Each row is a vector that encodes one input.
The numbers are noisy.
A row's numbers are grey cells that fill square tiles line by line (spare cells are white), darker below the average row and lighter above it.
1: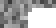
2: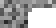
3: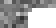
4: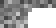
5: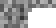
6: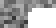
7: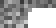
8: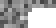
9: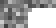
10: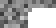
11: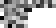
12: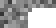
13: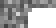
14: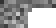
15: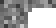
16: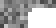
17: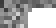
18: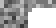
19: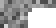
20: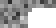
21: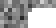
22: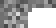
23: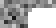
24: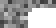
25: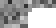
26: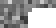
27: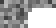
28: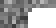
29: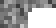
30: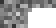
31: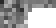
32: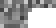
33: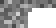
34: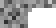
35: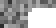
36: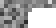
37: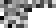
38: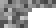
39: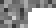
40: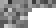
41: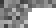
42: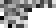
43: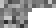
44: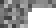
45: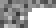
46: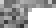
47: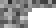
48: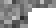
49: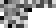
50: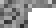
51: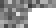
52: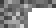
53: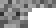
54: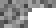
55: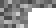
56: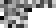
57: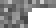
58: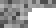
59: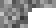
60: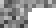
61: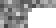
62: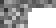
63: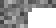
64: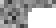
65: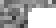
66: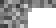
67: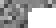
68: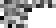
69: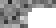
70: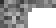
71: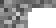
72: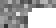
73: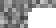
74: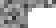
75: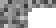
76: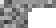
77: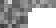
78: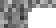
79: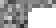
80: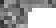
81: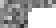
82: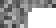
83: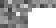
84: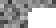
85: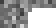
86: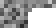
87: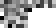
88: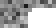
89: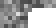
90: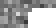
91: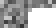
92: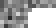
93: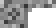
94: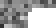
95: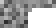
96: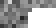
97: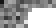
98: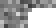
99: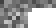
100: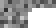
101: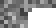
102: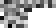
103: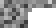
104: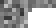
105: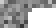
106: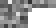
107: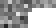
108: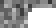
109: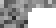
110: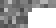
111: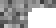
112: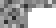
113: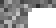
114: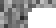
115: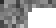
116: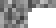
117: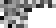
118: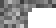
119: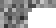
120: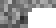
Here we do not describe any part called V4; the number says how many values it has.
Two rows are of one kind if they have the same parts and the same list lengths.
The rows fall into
3 kinds.
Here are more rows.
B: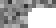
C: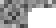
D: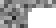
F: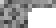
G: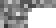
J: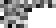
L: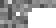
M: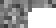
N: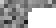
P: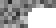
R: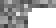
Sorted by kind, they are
B, C, D, F, N, P
G, L, M, R
J

